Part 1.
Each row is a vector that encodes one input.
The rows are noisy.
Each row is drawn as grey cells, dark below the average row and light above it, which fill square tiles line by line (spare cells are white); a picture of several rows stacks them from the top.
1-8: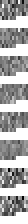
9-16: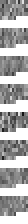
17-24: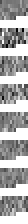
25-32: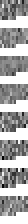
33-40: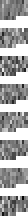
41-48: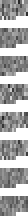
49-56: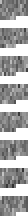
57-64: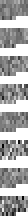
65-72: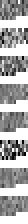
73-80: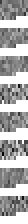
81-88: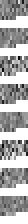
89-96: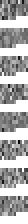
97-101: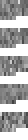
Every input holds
either a node of an 11-node tree, or a node of a 12-node tree.
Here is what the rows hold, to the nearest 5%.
About 45% of them hold a node of an 11-node tree. The rest hold a node of a 12-node tree.
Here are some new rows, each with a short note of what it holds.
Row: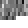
a node of a 12-node tree
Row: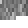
a node of an 11-node tree
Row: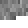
a node of a 12-node tree
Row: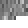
a node of a 12-node tree
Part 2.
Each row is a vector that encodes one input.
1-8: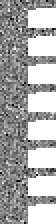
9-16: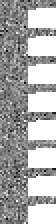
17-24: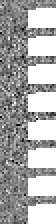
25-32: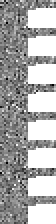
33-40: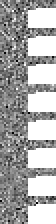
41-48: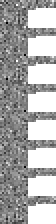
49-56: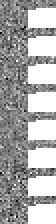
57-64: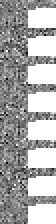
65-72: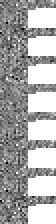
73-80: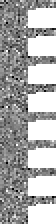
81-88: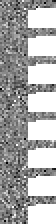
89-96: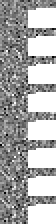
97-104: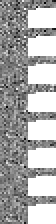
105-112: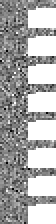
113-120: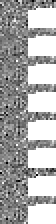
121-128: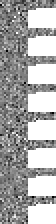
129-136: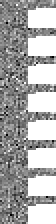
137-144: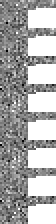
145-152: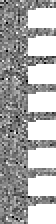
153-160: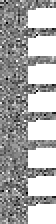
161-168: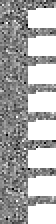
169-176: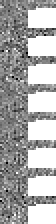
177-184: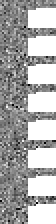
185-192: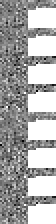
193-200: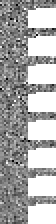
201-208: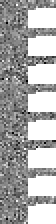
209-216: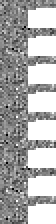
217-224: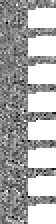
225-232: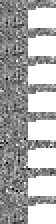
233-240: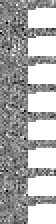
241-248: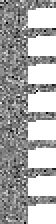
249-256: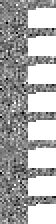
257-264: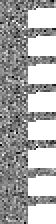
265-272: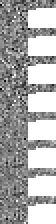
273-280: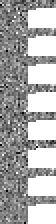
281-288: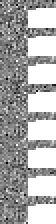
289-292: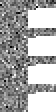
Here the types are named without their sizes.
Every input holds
either a point on a line, or a node of a tree.
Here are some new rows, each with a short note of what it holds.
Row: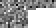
a node of a tree
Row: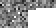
a node of a tree
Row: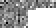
a point on a line
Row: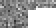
a point on a line
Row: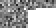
a node of a tree
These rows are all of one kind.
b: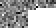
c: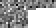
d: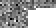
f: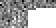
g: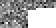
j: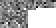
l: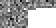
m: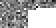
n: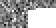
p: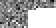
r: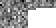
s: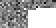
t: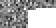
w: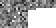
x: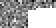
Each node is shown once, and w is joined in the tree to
r.
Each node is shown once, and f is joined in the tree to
r.
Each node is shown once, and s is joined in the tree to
d, j and m.
